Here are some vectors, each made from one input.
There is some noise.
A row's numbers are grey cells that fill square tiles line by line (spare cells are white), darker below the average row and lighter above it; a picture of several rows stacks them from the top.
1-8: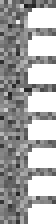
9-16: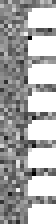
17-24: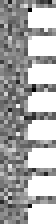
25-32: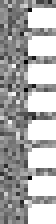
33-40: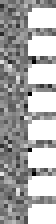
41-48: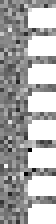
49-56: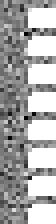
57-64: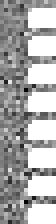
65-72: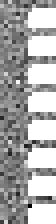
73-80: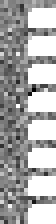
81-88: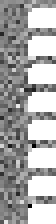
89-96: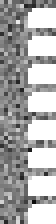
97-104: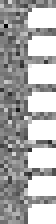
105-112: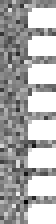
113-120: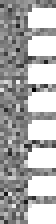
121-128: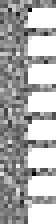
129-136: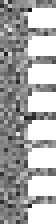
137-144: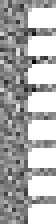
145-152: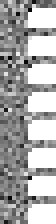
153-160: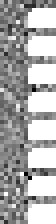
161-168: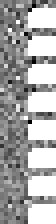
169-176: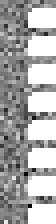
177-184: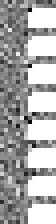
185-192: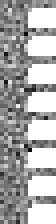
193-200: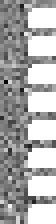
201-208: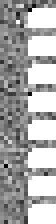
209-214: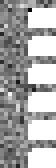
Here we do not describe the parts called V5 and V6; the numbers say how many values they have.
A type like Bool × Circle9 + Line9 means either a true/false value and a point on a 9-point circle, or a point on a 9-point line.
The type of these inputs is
(Bool × Bool × Bool + V5) × (Label9 × V6 + Tree9).
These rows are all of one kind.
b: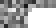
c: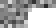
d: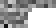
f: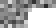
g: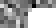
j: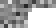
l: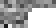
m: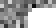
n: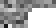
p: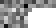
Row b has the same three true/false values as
d, l and n.
